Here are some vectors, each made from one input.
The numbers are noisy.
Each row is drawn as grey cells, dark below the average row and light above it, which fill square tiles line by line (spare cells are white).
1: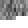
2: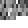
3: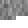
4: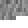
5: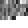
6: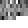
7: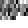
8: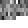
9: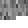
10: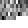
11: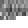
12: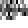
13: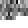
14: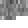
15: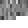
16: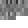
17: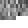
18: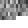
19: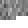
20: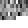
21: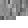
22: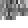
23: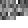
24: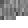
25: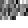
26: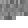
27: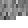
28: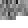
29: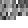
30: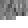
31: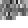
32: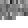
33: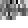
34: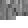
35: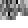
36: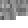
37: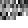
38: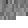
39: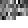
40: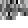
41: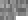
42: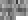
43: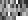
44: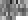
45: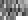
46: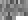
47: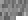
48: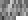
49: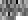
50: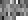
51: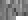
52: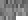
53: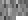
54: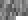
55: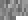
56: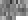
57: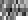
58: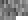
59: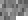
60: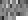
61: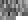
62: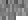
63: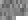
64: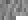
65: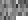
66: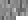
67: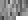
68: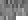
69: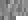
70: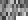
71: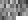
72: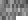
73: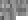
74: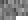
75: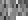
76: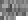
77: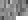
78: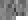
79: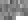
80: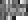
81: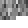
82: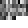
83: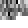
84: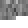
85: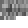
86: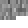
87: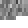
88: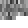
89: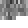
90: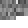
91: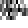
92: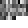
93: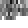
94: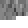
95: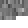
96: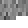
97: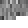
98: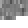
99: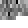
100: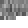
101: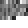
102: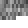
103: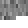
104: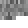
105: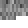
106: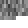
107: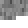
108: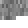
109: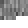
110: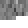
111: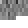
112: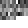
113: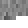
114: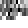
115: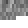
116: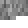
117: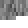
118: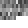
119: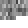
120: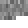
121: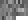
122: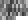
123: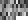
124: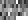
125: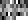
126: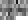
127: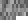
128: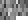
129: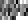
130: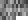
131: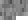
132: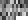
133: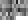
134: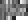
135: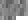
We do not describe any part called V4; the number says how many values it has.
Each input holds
a list of up to two items, each either a point on a 5-point line, or a true/false value and a value of V4.
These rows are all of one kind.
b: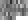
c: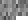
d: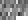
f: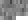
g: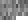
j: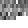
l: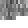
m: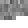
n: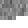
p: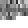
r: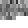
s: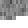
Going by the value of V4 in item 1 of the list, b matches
f and m.
